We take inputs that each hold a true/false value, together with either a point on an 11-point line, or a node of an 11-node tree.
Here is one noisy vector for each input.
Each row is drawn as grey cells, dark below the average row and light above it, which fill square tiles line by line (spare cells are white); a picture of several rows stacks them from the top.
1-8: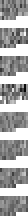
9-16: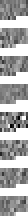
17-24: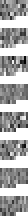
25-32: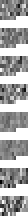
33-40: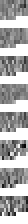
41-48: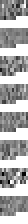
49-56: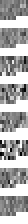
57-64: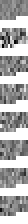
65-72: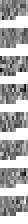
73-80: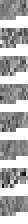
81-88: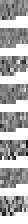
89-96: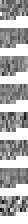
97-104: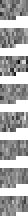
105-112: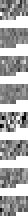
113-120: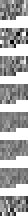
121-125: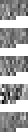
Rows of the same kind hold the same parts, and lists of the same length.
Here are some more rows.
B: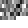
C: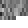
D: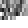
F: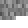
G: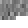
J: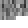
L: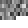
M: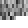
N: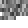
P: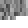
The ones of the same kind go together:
B, C, L, M, P
D, F, G, J, N

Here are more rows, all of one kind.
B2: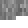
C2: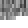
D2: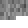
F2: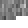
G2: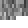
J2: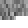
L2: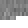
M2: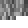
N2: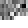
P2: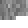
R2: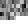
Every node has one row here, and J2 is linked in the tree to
M2, N2 and R2.
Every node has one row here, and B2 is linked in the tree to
F2.
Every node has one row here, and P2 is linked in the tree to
D2.
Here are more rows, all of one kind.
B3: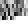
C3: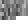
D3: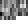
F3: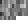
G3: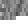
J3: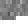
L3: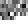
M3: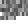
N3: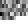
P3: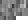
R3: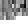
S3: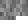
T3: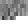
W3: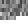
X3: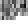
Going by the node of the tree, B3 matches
D3, J3, L3 and R3.
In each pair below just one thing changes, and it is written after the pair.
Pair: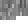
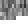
the true/false value
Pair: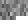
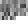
the place on the 11-point line
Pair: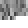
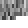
the true/false value
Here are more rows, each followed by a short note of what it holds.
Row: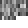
a point on an 11-point line and a true/false value
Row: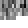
a point on an 11-point line and a true/false value
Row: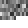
a node of an 11-node tree and a true/false value
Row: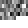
a point on an 11-point line and a true/false value
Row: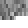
a node of an 11-node tree and a true/false value
